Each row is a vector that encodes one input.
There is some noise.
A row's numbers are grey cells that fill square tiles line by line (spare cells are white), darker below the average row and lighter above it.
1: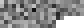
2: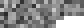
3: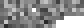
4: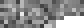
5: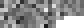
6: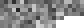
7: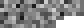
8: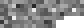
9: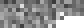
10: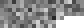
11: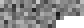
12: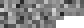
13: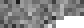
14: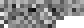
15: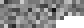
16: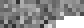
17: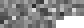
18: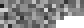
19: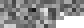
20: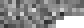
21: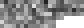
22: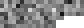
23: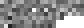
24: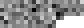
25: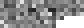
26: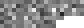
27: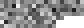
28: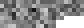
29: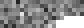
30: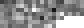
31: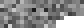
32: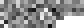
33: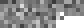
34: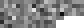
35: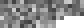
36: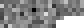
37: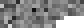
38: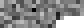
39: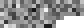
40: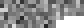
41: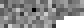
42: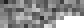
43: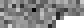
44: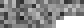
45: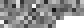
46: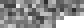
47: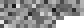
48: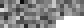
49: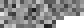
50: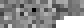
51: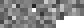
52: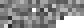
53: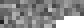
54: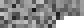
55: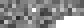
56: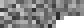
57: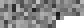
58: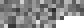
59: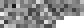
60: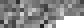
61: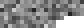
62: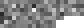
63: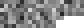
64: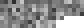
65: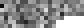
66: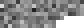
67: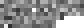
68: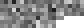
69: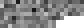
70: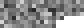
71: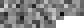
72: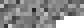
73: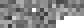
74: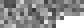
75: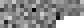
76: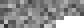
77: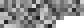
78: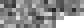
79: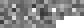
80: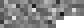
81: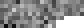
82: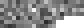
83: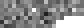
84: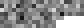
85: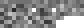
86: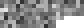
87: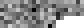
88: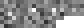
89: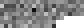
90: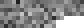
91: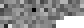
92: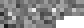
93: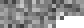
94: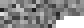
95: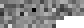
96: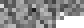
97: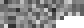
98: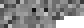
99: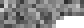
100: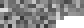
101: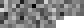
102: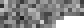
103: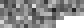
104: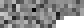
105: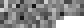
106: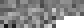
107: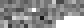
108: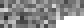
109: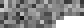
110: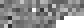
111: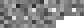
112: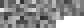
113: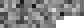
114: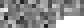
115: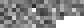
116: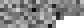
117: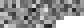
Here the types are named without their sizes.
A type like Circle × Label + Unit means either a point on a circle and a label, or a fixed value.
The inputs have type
(Bool × Line × Line + Tree) × Line.
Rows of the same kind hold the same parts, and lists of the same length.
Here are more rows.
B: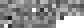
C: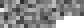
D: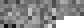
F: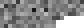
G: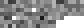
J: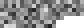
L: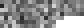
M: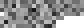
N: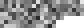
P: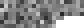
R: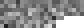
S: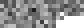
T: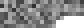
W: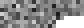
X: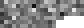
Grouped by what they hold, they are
B, C, G, J, L, M, N, S
D, F, P, R, T, W, X

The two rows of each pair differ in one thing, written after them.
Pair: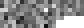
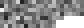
the node of the tree
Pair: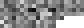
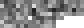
the node of the tree
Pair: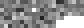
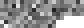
the place on the line
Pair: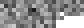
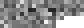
the node of the tree
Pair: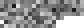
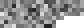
the node of the tree
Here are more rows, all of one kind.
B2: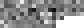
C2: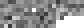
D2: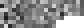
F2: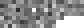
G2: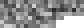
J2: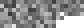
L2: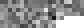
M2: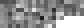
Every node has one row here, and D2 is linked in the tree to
B2.
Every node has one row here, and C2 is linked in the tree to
B2, J2 and M2.
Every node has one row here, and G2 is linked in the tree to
M2.
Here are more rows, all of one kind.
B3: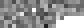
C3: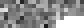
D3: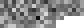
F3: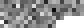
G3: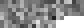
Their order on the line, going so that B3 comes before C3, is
F3, D3, G3, B3, C3.
